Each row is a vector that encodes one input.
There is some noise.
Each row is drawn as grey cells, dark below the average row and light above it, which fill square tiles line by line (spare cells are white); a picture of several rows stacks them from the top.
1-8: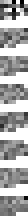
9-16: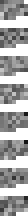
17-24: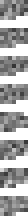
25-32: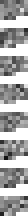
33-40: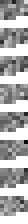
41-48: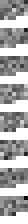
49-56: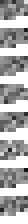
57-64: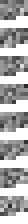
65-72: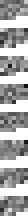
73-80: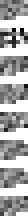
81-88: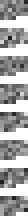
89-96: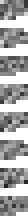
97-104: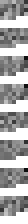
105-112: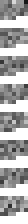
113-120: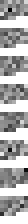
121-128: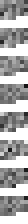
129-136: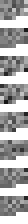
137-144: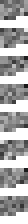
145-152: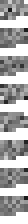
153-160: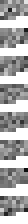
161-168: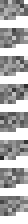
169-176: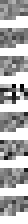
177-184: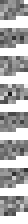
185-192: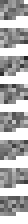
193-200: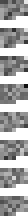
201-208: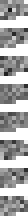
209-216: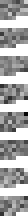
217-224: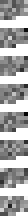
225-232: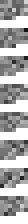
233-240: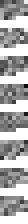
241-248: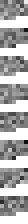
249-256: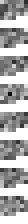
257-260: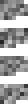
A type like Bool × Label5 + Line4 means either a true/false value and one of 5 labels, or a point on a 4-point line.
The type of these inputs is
Bool × Label9 + Unit.
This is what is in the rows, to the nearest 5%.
A few of them hold a fixed value. The rest hold one of 9 labels and a true/false value.
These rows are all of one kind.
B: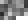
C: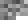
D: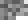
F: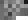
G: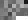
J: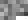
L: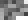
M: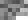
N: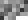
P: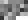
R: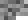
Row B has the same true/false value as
F, G, N and P.
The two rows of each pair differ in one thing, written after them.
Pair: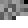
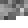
the true/false value
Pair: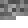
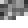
the label
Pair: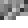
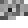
the true/false value
